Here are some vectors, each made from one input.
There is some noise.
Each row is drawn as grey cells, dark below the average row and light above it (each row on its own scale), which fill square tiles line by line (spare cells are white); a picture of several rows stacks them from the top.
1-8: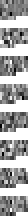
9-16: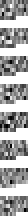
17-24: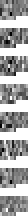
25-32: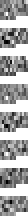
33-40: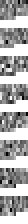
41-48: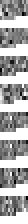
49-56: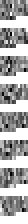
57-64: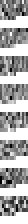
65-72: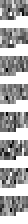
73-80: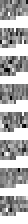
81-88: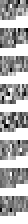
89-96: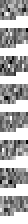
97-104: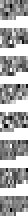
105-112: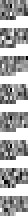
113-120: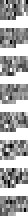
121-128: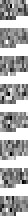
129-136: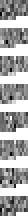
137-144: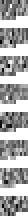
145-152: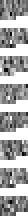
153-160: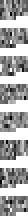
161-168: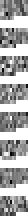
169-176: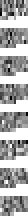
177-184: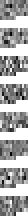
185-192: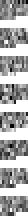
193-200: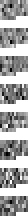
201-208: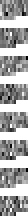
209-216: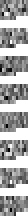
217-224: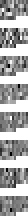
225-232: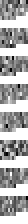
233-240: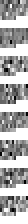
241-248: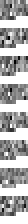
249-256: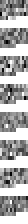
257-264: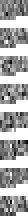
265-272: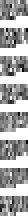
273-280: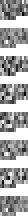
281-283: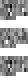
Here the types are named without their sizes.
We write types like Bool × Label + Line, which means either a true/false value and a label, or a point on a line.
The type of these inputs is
List(Line).
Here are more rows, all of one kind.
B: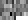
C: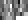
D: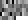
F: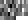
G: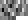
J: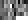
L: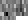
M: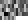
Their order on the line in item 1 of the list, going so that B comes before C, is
L, M, G, F, D, B, C, J.
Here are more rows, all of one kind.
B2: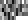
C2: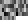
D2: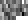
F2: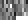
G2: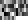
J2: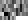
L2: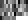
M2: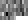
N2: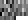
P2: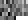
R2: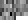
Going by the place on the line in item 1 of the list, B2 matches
C2, G2 and J2.
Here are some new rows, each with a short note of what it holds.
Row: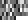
the empty list
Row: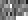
a list of two items
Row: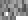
a list of one item
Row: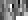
a list of two items
